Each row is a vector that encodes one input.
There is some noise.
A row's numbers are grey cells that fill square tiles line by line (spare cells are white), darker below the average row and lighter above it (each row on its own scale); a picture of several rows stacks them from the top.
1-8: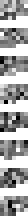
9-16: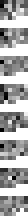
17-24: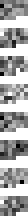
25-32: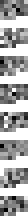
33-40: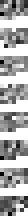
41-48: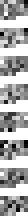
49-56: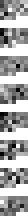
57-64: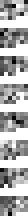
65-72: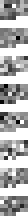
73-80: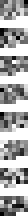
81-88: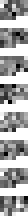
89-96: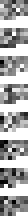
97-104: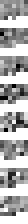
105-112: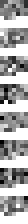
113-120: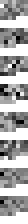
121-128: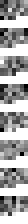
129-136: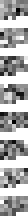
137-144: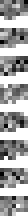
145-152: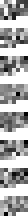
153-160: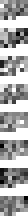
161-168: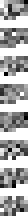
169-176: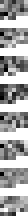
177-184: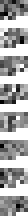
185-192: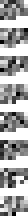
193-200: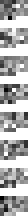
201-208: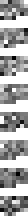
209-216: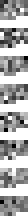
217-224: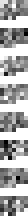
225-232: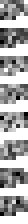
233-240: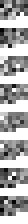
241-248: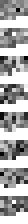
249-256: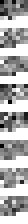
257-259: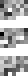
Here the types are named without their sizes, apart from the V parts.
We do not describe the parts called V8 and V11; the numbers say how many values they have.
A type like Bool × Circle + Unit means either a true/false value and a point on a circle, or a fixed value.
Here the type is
Bool × V11 + Label × V8.
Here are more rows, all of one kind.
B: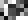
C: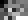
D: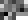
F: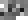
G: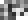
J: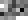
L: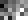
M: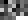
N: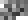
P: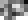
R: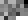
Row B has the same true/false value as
C, M and R.
